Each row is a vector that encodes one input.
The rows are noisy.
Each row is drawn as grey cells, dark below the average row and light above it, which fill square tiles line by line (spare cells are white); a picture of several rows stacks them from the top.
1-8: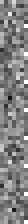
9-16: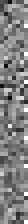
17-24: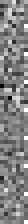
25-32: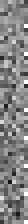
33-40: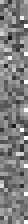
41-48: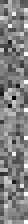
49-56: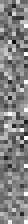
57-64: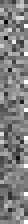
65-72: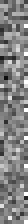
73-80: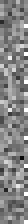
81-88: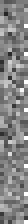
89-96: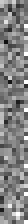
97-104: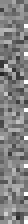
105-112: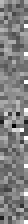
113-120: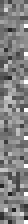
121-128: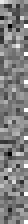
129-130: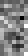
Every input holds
a node of a 12-node tree, together with either one of 5 labels, or a point on a 10-point line.
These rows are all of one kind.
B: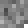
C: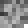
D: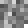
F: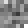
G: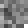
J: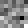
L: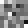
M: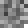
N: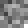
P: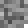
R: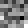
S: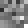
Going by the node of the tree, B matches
G, M and S.
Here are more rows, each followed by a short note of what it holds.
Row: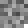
a point on a 10-point line and a node of a 12-node tree
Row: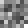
a point on a 10-point line and a node of a 12-node tree
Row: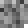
a point on a 10-point line and a node of a 12-node tree
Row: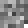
a point on a 10-point line and a node of a 12-node tree
